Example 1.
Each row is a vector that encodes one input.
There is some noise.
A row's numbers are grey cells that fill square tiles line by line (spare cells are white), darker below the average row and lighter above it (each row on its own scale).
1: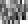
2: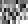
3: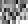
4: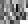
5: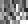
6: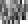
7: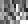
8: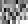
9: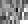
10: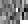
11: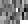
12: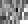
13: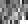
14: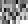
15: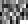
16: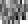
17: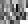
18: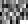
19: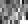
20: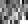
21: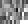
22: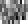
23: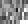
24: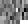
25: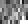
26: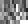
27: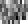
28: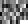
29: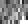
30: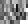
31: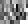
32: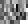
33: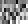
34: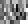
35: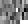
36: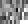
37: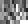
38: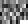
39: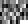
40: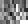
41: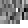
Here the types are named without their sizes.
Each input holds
three true/false values.
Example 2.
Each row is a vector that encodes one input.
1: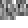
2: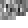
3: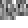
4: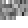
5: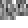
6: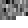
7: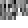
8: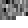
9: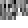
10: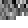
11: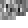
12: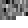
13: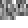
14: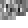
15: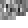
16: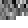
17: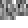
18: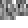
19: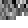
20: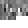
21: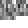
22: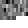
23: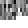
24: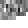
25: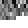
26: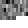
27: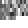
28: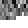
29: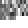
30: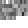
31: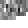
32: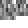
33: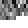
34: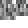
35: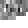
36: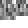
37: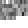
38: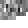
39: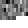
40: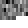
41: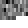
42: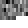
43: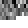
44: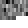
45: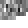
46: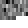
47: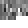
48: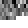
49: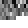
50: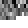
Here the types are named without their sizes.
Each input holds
three true/false values.
